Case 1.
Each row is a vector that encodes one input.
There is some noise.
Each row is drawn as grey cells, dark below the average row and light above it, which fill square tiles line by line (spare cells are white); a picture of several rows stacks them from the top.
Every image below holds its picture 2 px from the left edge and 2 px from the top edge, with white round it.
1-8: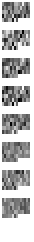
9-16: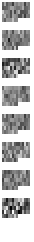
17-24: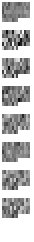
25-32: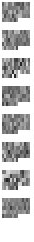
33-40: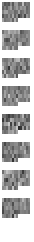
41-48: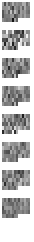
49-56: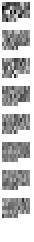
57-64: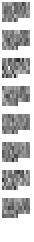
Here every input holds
a point on a 5-point line and a true/false value.
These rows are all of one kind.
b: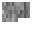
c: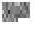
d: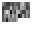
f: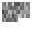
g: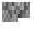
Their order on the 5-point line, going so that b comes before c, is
b, c, g, f, d.
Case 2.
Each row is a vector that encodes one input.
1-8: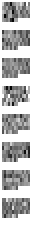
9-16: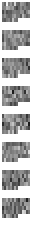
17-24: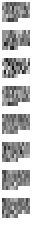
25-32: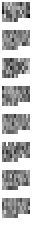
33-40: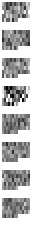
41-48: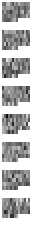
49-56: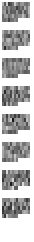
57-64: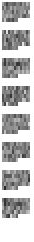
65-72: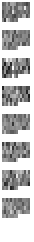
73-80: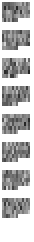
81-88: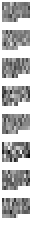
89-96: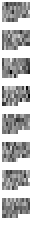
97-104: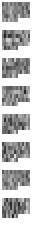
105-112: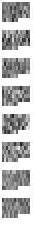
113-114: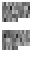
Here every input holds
either a fixed value, or a point on a 7-point line and a point on an 11-point line, or a node of a 15-node tree.
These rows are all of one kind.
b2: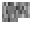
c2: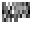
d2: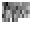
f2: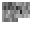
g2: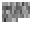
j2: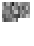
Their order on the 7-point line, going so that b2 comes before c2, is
j2, b2, c2, g2, f2, d2.
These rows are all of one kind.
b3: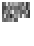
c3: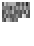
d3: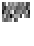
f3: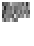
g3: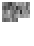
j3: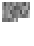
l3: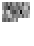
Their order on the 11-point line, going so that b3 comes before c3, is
l3, j3, d3, b3, g3, f3, c3.
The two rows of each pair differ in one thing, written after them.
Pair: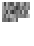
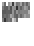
the place on the 11-point line
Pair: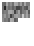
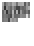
the place on the 7-point line
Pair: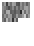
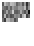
the place on the 11-point line
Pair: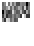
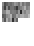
the place on the 7-point line
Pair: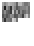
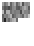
the place on the 7-point line
